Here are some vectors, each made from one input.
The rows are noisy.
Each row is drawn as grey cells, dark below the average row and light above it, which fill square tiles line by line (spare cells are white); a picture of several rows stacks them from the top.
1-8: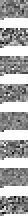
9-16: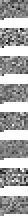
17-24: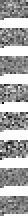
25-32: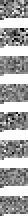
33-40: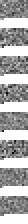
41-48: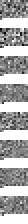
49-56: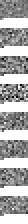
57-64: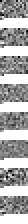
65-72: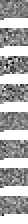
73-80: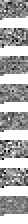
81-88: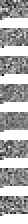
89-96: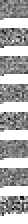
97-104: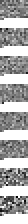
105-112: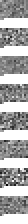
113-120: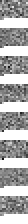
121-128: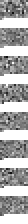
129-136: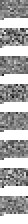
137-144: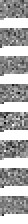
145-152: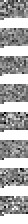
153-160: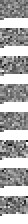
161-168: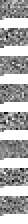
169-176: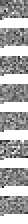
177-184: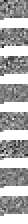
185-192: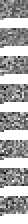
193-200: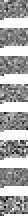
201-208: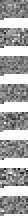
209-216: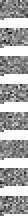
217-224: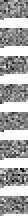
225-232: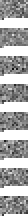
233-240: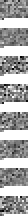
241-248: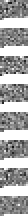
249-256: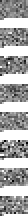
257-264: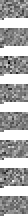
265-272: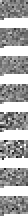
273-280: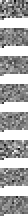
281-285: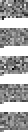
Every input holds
a point on a 4-point line, together with either a point on a 7-point line, or a point on a 9-point line.
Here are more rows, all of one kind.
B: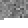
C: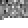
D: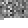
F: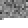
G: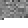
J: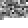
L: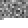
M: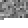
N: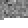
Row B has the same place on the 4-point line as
M and N.
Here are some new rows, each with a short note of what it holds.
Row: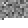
a point on a 4-point line and a point on a 7-point line
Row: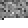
a point on a 4-point line and a point on a 9-point line
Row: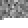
a point on a 4-point line and a point on a 7-point line
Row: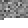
a point on a 4-point line and a point on a 9-point line
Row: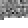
a point on a 4-point line and a point on a 9-point line
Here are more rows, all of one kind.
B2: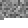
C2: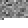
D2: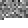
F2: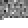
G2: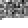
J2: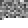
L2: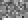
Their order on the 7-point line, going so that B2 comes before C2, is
D2, J2, B2, C2, F2, G2, L2.
